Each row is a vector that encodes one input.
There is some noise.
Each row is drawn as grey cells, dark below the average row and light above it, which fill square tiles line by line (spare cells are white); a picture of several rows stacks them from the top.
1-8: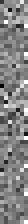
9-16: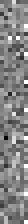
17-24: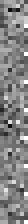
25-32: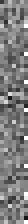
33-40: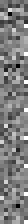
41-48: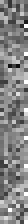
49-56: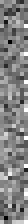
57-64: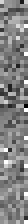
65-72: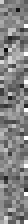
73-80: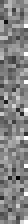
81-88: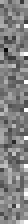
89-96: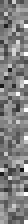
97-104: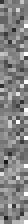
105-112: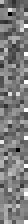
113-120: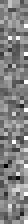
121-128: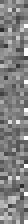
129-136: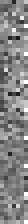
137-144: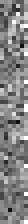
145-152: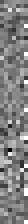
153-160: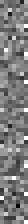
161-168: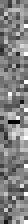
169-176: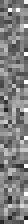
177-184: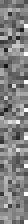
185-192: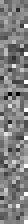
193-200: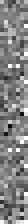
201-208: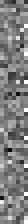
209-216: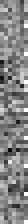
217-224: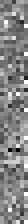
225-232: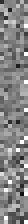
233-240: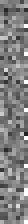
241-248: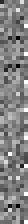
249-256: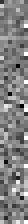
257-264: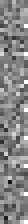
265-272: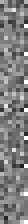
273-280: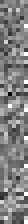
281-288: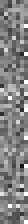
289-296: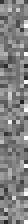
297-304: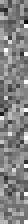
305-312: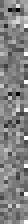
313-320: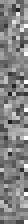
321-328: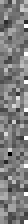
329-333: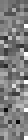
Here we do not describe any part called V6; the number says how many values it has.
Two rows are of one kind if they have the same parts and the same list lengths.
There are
5 kinds of row.
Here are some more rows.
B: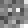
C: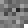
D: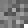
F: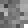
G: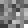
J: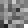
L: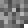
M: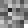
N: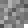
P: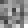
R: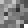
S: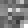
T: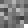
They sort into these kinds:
B, M, P, S
C, D, L, T
F
G, J
N, R

